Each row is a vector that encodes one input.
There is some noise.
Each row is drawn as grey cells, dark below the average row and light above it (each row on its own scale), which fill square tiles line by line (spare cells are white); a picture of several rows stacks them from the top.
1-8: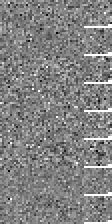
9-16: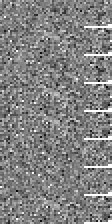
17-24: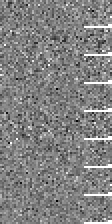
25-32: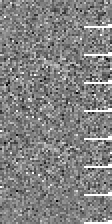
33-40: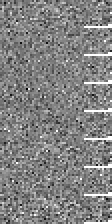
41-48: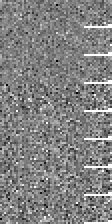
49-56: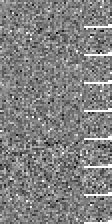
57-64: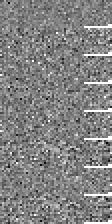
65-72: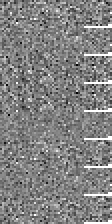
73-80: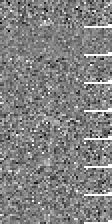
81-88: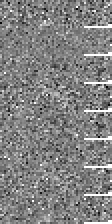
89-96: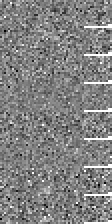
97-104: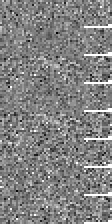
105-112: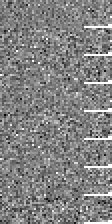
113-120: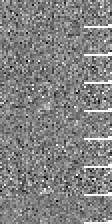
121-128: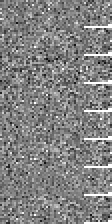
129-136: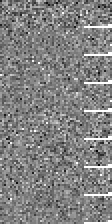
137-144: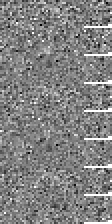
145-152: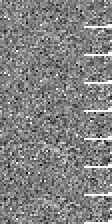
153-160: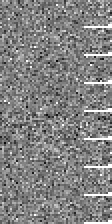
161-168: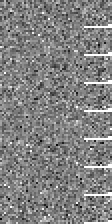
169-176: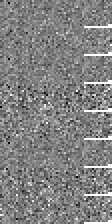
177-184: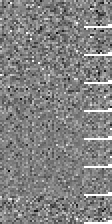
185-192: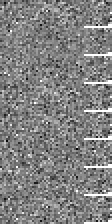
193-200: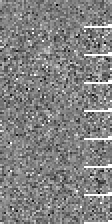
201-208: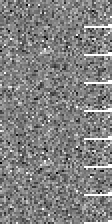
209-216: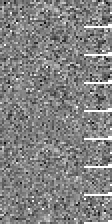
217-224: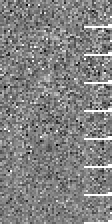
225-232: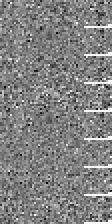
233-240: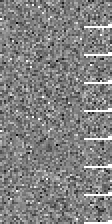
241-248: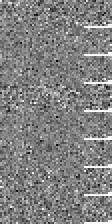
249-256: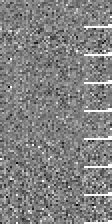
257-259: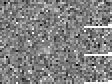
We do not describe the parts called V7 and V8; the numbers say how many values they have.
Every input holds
either a fixed value, or a node of a 9-node tree, or four true/false values, or a value of V7 and a value of V8.
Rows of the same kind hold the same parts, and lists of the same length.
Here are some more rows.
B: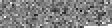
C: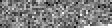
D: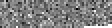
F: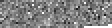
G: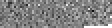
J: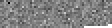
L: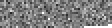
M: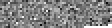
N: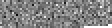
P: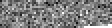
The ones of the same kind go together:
B, D, F, J, L
C, P
G, N
M

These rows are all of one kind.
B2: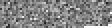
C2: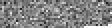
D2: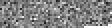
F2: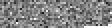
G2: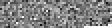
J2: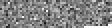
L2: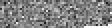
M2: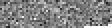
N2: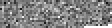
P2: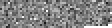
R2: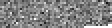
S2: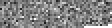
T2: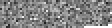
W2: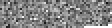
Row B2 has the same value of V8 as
J2, P2, T2 and W2.
